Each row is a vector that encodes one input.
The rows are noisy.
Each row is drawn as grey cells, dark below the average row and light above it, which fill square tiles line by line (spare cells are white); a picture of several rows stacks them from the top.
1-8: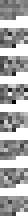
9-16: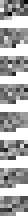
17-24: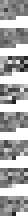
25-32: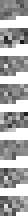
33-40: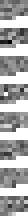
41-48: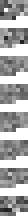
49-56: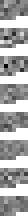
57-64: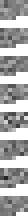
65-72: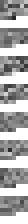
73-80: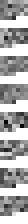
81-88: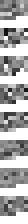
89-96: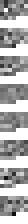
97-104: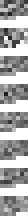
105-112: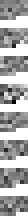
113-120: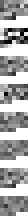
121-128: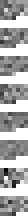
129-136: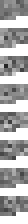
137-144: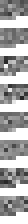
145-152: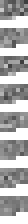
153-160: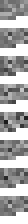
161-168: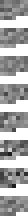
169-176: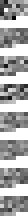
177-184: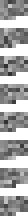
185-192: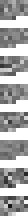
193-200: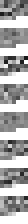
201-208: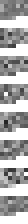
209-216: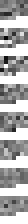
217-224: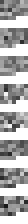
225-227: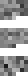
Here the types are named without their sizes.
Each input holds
a point on a circle.
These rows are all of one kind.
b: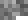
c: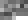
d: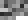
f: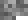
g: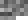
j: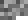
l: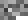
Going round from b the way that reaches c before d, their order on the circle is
b, c, d, l, g, j, f.
